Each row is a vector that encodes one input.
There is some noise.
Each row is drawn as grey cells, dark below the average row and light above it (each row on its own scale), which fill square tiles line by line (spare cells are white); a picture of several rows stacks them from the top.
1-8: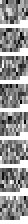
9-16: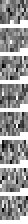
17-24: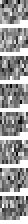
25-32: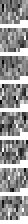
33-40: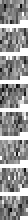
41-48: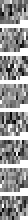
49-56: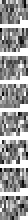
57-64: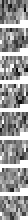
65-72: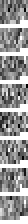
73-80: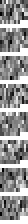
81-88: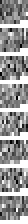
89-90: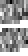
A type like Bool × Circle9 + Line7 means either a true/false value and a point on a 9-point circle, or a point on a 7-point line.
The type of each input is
Bool × (Line6 + Line9).
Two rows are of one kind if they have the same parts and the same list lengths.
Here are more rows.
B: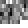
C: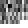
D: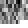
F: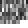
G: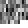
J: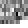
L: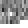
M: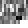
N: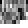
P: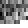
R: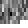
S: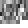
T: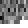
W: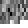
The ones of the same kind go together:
B, F, G, J, M, N, R, S, W
C, D, L, P, T

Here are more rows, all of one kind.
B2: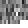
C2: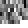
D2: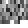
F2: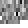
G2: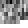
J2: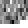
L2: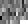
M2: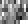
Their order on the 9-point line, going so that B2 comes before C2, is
G2, D2, J2, L2, B2, C2, M2, F2.
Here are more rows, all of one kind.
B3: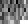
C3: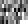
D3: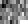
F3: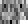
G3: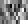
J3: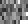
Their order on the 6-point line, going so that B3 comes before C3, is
G3, F3, D3, B3, J3, C3.
